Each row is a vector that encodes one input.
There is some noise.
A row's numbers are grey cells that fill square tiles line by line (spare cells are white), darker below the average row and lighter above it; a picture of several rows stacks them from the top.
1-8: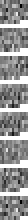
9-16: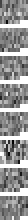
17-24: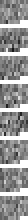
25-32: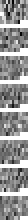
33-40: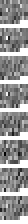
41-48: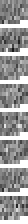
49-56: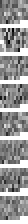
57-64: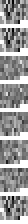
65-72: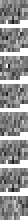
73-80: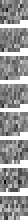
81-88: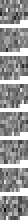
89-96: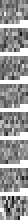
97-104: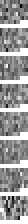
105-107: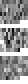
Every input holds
a list of up to two items, each a point on a 4-point line and a true/false value.
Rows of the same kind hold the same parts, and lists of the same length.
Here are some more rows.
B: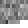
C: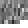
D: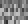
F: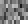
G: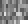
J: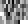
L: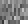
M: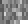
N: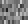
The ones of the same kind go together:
B, D, G, M
C, F, L, N
J

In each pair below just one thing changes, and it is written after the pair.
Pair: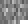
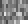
the place on the 4-point line in item 1 of the list
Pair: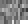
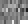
the true/false value in item 2 of the list
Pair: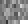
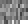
the true/false value in item 1 of the list
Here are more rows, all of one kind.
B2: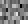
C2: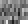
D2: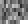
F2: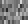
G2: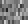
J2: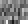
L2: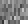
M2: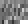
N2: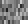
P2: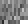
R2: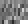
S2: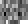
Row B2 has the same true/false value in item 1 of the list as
D2 and S2.
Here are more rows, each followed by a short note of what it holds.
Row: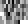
the empty list
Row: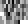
the empty list
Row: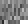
a list of one item
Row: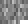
a list of two items
